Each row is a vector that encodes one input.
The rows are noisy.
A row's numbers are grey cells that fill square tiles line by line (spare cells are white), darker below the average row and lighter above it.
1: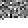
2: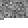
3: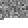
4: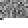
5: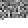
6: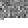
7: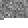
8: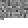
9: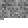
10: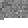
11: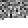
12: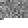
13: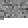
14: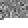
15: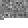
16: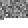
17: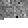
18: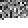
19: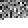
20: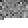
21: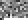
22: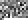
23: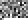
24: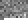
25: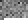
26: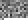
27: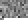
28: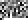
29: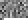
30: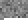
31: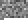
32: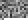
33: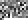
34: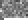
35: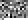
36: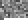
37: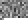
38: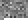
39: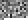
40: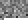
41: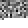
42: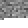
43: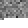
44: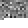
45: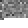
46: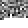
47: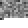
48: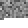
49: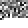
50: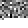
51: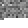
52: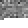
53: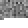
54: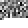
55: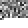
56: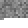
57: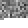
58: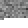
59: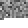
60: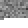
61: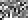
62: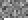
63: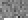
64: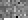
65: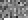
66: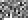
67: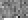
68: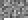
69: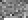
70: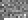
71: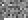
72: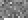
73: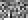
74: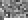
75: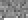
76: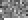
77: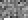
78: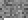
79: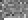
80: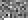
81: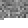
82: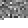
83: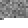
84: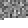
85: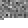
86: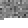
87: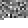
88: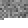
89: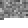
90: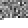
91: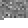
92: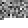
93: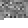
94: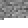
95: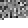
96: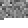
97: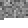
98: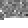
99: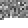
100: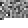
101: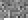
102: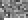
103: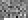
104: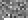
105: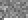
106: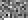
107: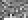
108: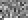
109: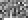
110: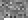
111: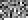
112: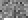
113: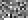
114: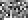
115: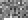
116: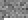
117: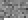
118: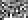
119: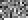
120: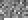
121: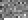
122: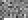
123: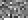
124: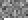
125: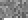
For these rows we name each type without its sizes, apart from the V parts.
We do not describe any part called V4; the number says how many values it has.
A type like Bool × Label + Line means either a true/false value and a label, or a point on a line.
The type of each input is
(Bool × Bool × Bool + List(V4)) × Tree.
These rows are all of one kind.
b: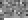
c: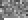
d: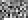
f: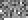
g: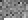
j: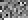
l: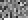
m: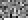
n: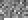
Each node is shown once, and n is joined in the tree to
g.
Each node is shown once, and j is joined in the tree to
l.
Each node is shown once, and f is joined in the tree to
b, c, g and l.
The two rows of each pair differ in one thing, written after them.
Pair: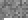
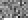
the node of the tree
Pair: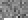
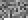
the node of the tree
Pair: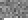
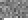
the value of V4 in item 2 of the list
